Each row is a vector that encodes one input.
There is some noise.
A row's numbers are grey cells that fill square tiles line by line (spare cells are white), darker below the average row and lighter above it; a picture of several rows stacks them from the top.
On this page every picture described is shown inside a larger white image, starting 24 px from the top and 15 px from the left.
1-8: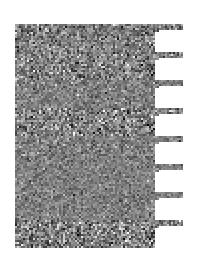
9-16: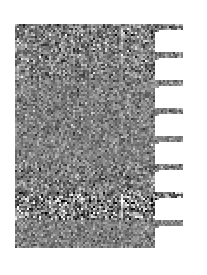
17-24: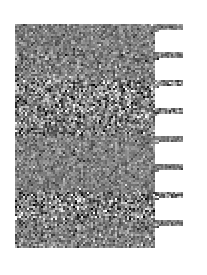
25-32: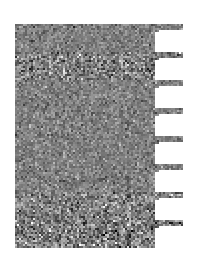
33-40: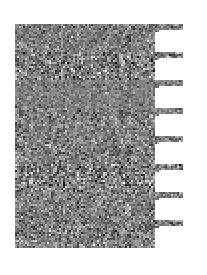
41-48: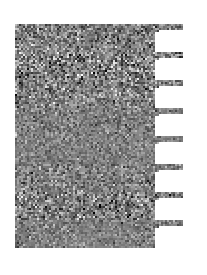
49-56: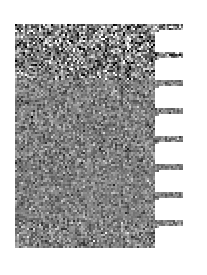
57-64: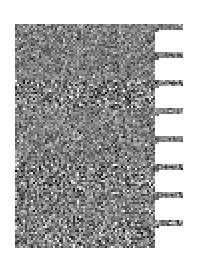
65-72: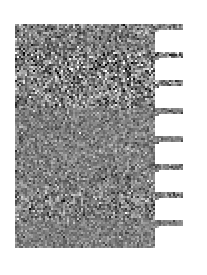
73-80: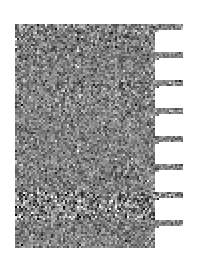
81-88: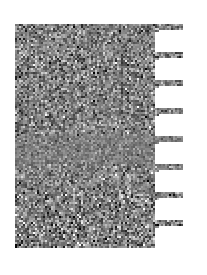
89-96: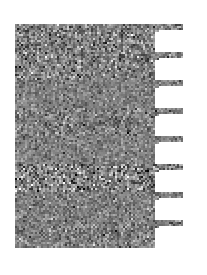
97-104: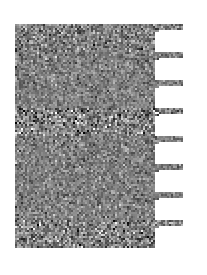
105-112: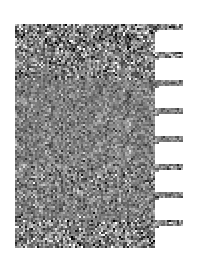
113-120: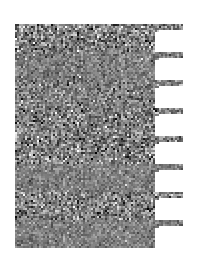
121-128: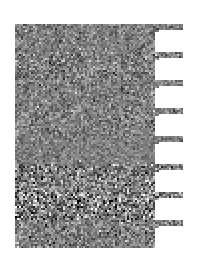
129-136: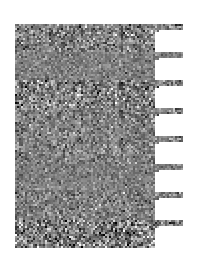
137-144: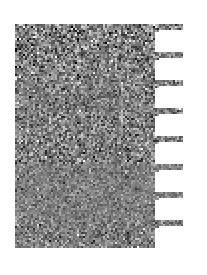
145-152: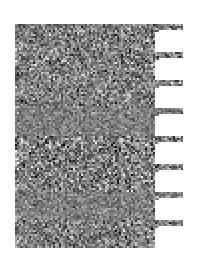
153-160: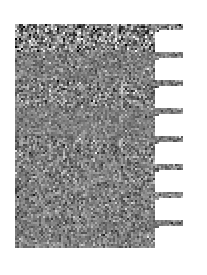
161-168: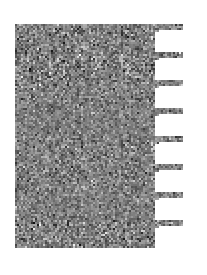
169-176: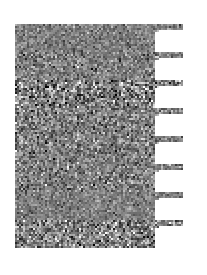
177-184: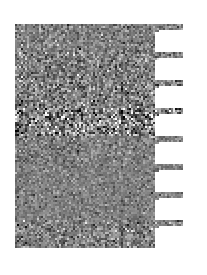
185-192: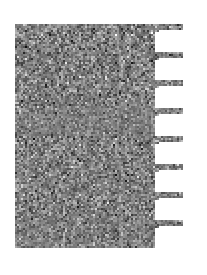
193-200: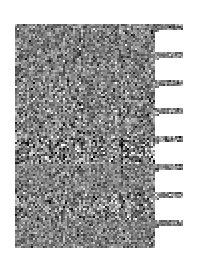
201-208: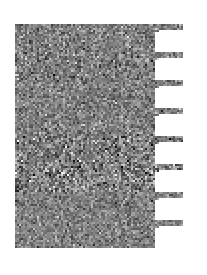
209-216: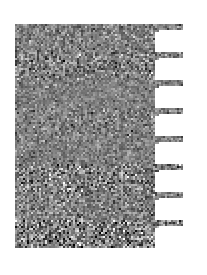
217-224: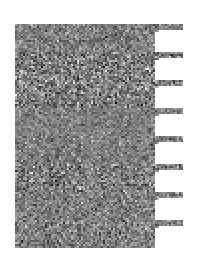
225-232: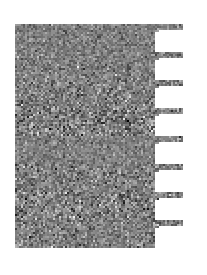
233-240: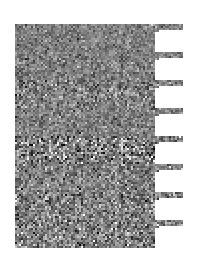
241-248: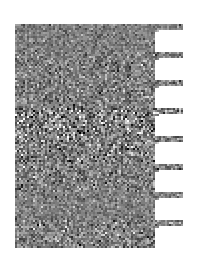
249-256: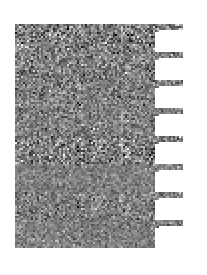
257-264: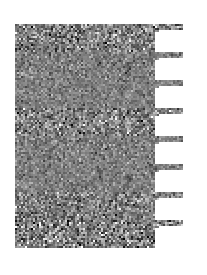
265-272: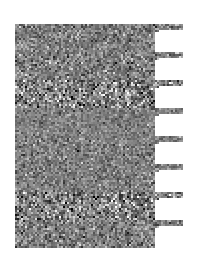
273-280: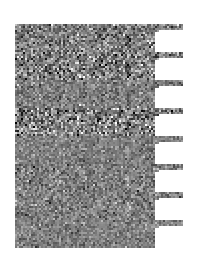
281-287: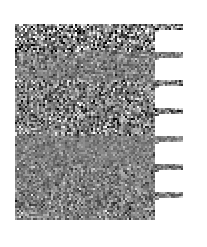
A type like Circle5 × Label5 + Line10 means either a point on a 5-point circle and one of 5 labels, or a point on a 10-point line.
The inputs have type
Bool × Circle8 × (Circle11 + Unit).
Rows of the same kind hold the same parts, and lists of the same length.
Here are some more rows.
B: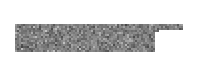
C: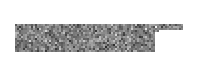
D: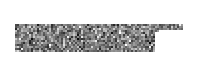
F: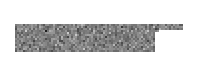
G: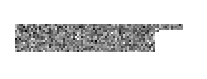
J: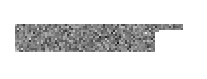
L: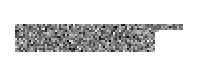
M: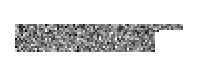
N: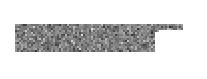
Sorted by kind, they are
B, C, D, M, N
F, G, J, L

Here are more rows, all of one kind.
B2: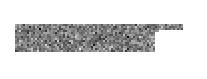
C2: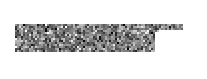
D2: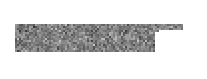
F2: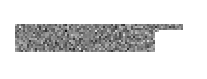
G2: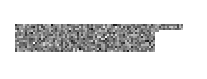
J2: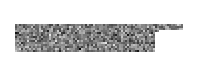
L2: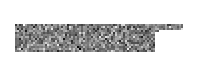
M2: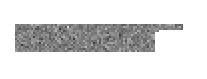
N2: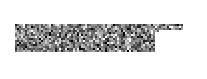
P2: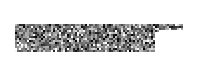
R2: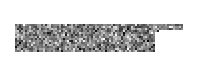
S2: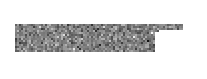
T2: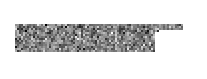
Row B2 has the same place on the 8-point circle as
F2, G2, M2 and T2.
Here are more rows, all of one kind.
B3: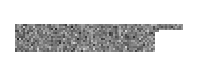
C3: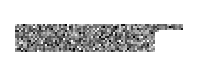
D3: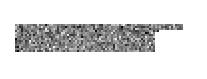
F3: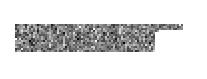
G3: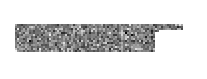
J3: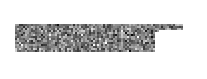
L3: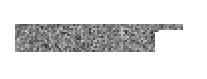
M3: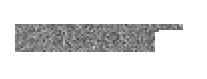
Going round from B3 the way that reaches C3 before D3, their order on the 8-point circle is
B3, F3, C3, M3, G3, D3, L3, J3.
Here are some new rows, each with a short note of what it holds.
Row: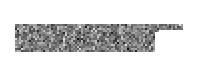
a point on an 8-point circle and a true/false value
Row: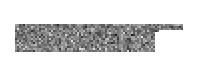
a point on an 8-point circle and a true/false value
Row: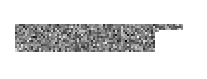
a point on an 8-point circle, a point on an 11-point circle and a true/false value
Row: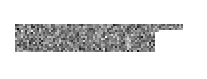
a point on an 8-point circle, a point on an 11-point circle and a true/false value
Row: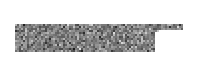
a point on an 8-point circle, a point on an 11-point circle and a true/false value
